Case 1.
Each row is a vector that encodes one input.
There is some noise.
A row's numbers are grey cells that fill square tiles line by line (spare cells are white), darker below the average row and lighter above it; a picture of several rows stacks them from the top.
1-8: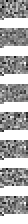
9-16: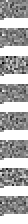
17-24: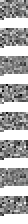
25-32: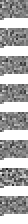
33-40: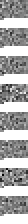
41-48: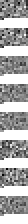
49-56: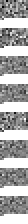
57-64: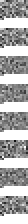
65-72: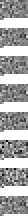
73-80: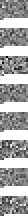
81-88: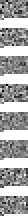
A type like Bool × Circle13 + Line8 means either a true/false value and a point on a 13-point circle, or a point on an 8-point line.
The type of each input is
Bool × Line5 + Line7.
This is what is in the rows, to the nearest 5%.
About 55% of them hold a point on a 5-point line and a true/false value. The rest hold a point on a 7-point line.
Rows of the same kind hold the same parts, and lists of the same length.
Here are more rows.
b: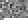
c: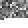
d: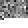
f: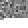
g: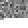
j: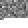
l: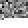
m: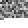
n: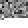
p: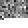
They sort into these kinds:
b, f, g, j
c, d, l, m, n, p

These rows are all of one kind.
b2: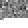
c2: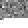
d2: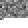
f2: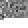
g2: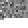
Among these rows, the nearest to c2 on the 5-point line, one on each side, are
b2 and d2.
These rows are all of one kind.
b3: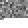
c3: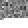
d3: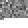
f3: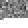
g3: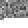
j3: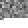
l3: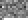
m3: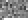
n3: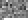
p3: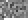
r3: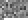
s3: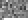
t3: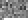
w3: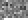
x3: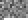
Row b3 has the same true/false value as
d3, j3, p3 and x3.
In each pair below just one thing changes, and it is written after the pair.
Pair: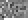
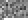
the true/false value
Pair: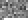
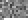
the true/false value
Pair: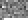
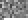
the true/false value
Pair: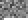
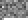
the true/false value
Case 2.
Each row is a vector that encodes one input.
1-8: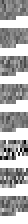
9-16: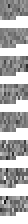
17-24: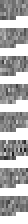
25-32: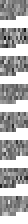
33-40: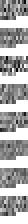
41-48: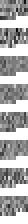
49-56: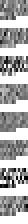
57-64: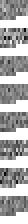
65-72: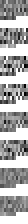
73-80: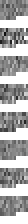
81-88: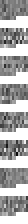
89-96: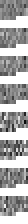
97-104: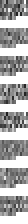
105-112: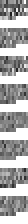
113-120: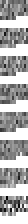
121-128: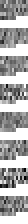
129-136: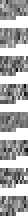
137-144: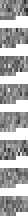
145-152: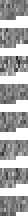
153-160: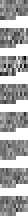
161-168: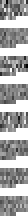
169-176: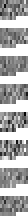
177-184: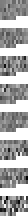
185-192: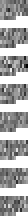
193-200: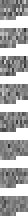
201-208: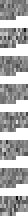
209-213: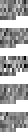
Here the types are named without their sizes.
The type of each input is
Circle × (Circle + Tree).
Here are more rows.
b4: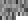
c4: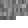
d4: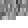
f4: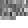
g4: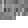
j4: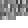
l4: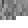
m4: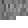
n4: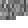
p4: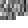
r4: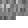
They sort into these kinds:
b4, d4, g4, j4, r4
c4, f4, l4, m4, n4, p4

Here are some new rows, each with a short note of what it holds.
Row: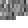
a point on a circle and a node of a tree
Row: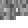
a point on each of two circles
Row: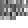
a point on a circle and a node of a tree
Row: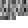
a point on a circle and a node of a tree
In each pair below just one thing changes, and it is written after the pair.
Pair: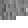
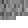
the node of the tree
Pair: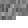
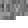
the place on the circle
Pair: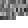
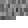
the node of the tree
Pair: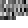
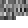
the node of the tree
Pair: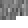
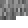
the place on the circle
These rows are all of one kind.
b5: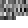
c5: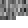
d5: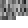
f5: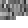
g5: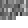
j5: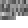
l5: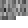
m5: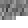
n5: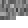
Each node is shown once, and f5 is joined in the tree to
b5 and g5.
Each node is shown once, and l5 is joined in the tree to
j5.
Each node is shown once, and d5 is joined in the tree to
g5 and m5.
